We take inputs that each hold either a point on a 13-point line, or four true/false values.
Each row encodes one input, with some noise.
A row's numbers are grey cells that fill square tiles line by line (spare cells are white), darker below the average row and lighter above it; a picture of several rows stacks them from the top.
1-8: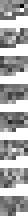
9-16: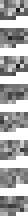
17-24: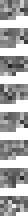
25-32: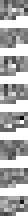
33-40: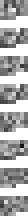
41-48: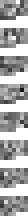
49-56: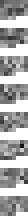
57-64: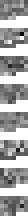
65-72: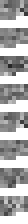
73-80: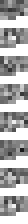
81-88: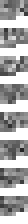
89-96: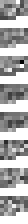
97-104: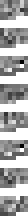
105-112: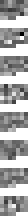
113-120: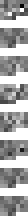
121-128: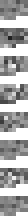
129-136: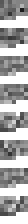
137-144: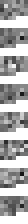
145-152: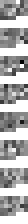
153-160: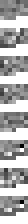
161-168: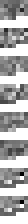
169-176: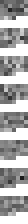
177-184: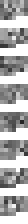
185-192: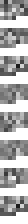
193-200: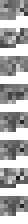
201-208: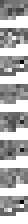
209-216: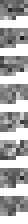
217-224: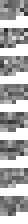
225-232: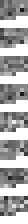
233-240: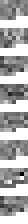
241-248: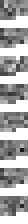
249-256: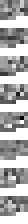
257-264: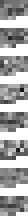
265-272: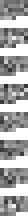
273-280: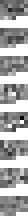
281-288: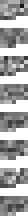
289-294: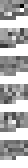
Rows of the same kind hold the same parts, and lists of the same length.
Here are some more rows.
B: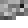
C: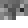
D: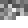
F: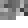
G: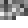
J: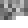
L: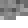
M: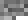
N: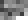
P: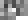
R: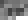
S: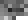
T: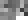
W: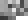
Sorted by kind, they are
B, D, G, P, W
C, F, J, L, M, N, R, S, T

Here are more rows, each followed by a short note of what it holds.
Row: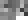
four true/false values
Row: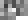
a point on a 13-point line
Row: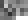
four true/false values
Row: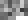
four true/false values
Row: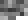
four true/false values
